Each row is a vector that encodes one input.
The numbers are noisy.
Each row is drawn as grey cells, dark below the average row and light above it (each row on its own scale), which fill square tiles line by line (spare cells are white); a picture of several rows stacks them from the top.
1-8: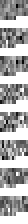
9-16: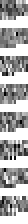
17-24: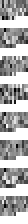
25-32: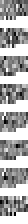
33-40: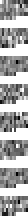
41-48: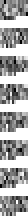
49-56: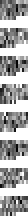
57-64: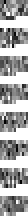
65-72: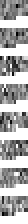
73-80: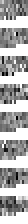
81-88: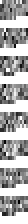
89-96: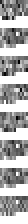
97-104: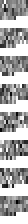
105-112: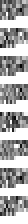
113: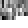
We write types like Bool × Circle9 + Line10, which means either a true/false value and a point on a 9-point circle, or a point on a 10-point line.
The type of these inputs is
Bool × Line4 + Label5 × List2(Line5).
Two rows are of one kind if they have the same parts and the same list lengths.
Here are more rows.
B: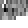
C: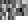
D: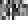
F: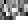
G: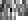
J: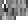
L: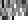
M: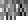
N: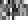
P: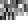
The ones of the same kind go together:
B, J, P
C, D, N
F, M
G, L

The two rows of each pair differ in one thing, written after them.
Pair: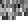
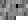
the label
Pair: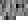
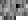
the place on the 5-point line in item 1 of the list
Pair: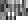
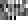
the place on the 5-point line in item 1 of the list
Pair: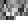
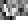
the place on the 5-point line in item 1 of the list
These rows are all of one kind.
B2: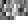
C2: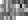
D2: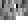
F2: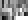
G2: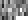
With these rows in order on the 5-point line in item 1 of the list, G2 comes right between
B2 and F2.
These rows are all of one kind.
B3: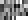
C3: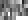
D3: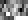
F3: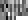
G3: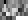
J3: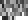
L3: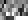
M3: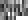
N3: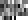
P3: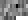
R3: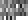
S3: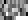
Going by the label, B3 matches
C3, F3, M3 and N3.
